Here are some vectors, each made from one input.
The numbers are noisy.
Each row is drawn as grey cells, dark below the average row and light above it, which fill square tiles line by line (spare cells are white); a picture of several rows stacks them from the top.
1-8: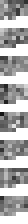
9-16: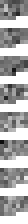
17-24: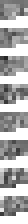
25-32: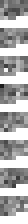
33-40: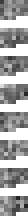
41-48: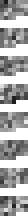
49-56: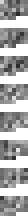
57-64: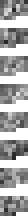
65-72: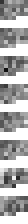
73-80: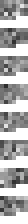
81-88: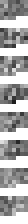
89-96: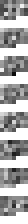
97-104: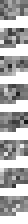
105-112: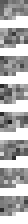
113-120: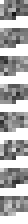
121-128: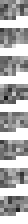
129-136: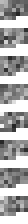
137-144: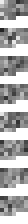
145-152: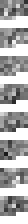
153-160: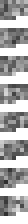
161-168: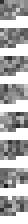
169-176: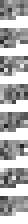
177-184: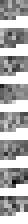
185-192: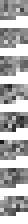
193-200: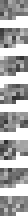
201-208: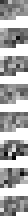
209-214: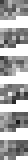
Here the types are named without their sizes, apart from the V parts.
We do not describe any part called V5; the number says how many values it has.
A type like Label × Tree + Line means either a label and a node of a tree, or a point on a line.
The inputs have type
Bool × V5 + Line.
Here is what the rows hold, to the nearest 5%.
About 45% of them hold a point on a line. The rest hold a true/false value and a value of V5.
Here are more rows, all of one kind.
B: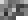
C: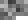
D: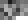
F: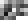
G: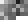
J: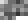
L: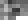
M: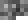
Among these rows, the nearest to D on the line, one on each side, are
C and L.
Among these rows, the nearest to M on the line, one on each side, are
B and L.
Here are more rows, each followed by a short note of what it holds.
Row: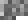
a point on a line
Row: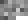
a true/false value and a value of V5
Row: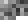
a point on a line
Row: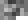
a point on a line
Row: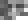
a true/false value and a value of V5
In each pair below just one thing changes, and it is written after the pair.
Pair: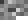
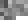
the true/false value
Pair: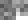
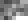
the true/false value
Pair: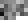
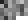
the value of V5
